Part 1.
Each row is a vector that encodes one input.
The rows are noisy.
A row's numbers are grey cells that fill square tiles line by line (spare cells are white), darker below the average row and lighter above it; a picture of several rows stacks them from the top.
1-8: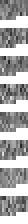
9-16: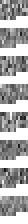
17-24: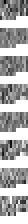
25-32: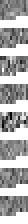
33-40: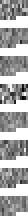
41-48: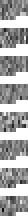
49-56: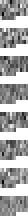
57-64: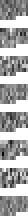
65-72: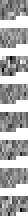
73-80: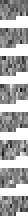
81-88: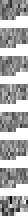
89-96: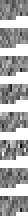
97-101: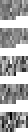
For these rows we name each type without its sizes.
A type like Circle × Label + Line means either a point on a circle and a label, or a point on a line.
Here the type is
List(Line).
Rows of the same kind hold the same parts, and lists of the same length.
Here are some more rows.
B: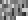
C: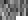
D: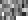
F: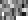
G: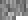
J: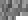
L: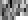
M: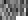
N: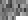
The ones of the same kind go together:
B, D, F
C, M
G, J, L, N

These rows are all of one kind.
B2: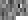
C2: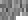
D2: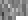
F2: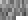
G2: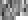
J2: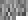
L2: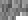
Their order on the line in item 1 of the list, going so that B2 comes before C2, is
F2, D2, B2, J2, G2, L2, C2.
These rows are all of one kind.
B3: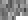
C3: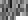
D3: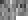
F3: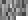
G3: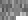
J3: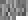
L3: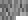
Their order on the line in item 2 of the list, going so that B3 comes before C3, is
D3, L3, G3, B3, J3, C3, F3.
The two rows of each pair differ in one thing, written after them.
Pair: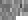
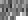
the place on the line in item 1 of the list
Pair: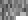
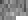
the place on the line in item 1 of the list
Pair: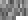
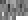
the place on the line in item 1 of the list
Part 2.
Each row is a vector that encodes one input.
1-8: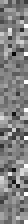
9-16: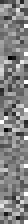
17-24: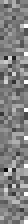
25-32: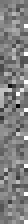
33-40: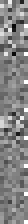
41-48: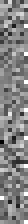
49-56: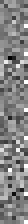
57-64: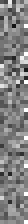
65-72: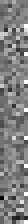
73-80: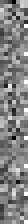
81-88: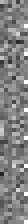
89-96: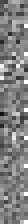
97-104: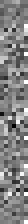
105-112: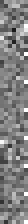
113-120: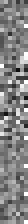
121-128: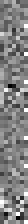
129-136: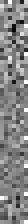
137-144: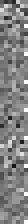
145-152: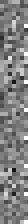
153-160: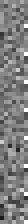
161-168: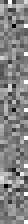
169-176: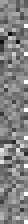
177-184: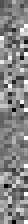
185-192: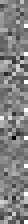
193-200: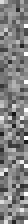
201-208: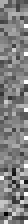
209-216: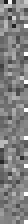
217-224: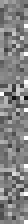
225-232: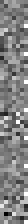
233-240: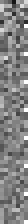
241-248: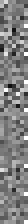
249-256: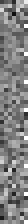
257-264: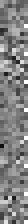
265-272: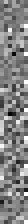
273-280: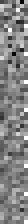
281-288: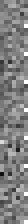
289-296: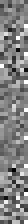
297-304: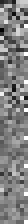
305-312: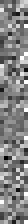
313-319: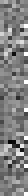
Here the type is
Bool × Bool × Bool + Tree9 + Unit.
